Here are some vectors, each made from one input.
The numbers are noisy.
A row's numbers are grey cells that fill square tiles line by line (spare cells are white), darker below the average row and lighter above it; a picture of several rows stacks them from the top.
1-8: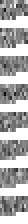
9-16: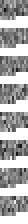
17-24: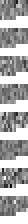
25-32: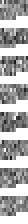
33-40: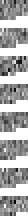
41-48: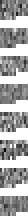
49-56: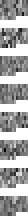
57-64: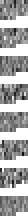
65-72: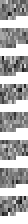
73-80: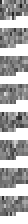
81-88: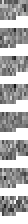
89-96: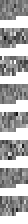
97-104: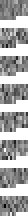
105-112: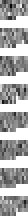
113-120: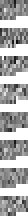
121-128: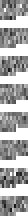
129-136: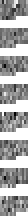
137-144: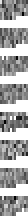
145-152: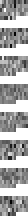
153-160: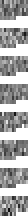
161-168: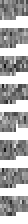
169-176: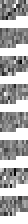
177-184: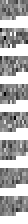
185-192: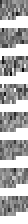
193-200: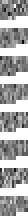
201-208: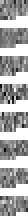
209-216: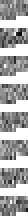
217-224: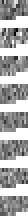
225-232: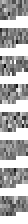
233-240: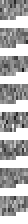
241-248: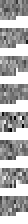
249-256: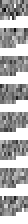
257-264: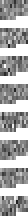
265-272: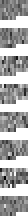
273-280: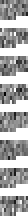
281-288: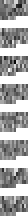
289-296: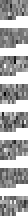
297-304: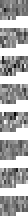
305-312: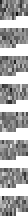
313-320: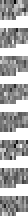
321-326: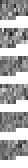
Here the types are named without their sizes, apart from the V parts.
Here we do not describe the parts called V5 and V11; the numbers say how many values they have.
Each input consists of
a value of V5 and a value of V11, together with either a node of a tree, or three true/false values.
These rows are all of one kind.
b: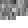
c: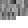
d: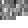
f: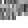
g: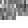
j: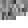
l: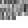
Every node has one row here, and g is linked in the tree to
b, f and j.
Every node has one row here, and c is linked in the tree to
b.
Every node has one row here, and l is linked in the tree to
j.
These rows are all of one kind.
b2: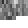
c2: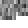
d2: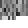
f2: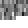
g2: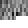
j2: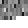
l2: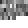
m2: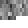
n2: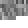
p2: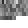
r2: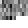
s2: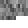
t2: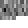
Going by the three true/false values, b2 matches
g2 and j2.
